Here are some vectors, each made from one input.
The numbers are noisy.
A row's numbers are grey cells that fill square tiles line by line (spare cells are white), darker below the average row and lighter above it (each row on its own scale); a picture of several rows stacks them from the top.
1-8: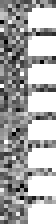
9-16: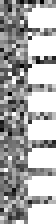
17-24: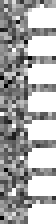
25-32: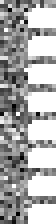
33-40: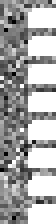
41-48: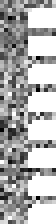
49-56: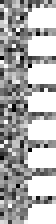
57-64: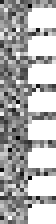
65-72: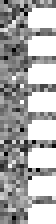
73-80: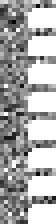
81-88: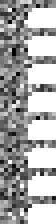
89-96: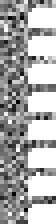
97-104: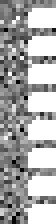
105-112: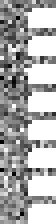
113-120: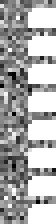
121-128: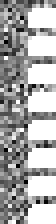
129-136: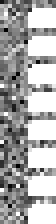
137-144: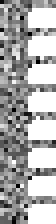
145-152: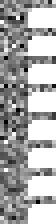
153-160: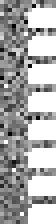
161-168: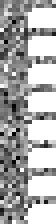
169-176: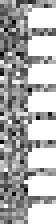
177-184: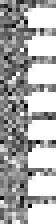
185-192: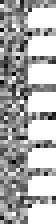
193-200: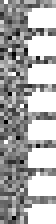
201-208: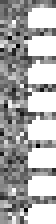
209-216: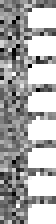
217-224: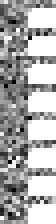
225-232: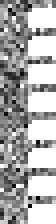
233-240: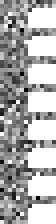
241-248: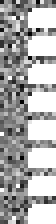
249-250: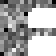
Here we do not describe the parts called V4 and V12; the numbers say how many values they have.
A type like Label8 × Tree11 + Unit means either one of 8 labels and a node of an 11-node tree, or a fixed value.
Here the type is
(Bool × Bool × Bool + V4) × Circle6 + V12.
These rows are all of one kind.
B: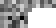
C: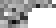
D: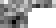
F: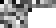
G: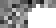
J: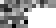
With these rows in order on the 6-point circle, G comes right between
C and D.
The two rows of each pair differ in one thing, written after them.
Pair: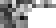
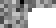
the value of V4
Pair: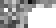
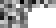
the value of V4
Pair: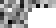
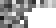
the place on the 6-point circle
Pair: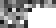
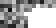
the value of V4
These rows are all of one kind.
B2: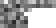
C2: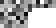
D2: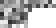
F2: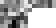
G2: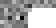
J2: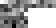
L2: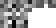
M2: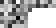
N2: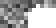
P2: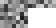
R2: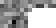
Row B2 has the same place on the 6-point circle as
J2 and P2.
